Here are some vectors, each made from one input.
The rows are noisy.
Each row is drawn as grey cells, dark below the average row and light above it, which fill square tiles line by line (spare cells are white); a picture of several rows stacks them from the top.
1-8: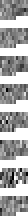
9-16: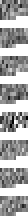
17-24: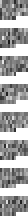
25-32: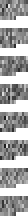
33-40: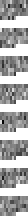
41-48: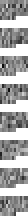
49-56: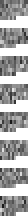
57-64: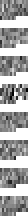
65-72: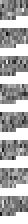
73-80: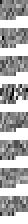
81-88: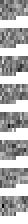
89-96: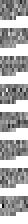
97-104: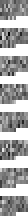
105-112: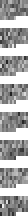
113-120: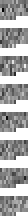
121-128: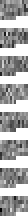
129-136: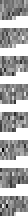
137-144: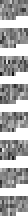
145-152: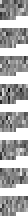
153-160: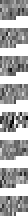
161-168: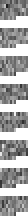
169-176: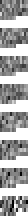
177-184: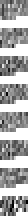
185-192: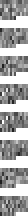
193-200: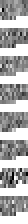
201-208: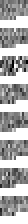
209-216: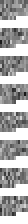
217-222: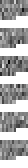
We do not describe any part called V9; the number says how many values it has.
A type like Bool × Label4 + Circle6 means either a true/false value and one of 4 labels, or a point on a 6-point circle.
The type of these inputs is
List2(Bool × V9).
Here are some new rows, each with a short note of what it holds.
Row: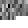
a list of one item
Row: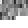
a list of one item
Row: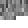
a list of two items
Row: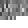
a list of two items
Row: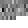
a list of two items
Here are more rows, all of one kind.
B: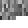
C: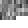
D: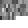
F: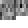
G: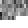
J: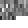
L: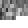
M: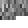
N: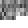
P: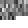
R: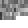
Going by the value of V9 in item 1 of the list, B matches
C and M.
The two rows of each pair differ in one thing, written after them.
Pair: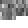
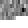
the value of V9 in item 1 of the list
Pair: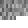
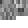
the true/false value in item 1 of the list
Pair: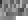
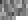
the value of V9 in item 2 of the list
